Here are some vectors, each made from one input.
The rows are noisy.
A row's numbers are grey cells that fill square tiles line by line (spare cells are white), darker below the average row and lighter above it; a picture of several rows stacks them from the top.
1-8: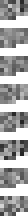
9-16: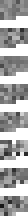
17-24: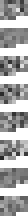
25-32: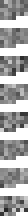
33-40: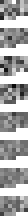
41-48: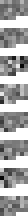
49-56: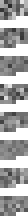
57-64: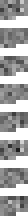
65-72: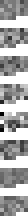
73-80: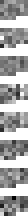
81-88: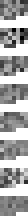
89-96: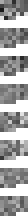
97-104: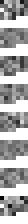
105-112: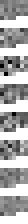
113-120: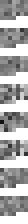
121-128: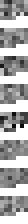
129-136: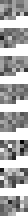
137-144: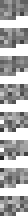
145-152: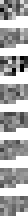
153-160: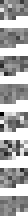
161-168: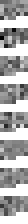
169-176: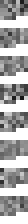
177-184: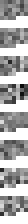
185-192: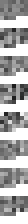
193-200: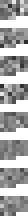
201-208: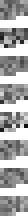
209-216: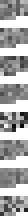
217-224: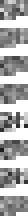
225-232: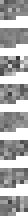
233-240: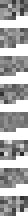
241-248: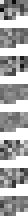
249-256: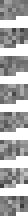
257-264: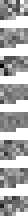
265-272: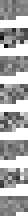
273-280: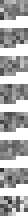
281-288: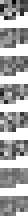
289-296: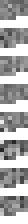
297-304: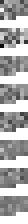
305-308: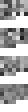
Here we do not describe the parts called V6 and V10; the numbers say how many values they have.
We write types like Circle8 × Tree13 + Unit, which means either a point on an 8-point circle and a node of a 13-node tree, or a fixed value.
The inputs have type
Bool × (Line11 + V10) × V6.
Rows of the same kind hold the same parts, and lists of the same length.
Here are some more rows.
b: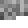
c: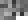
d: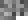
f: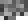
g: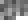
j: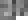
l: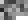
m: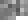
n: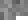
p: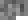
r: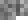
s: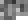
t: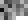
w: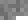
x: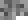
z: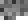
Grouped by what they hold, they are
b, c, d, g, j, l, n, p, s
f, m, r, t, w, x, z

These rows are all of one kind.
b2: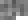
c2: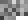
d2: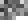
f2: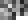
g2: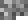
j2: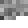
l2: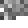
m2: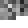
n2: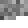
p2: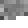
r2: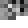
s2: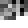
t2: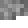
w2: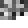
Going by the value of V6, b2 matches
g2, n2 and p2.
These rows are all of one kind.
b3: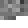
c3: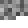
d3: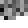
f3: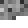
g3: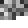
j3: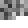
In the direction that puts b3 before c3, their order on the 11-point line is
b3, c3, g3, d3, j3, f3.
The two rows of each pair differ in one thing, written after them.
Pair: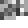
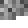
the value of V6
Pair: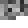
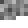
the value of V6
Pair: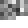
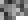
the place on the 11-point line
